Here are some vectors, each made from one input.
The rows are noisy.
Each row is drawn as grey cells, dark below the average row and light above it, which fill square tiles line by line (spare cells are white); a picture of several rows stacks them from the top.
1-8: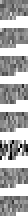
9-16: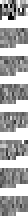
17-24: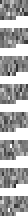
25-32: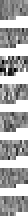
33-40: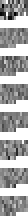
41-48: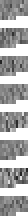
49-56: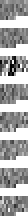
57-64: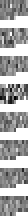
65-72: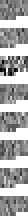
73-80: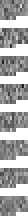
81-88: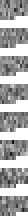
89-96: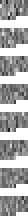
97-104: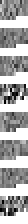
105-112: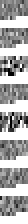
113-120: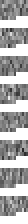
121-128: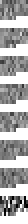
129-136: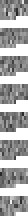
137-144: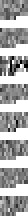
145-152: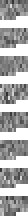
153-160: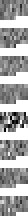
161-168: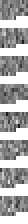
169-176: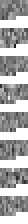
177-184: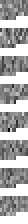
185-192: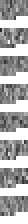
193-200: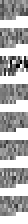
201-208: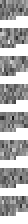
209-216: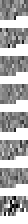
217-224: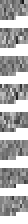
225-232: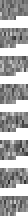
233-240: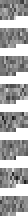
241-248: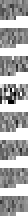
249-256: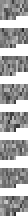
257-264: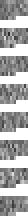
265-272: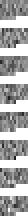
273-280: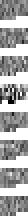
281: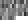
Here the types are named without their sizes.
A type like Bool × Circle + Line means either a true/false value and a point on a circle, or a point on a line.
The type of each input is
Bool × Bool × Bool × Bool × Bool × Bool + Line × Line + Unit.
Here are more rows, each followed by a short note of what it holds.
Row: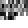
a fixed value
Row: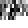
a point on each of two lines
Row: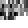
a fixed value
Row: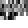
a fixed value
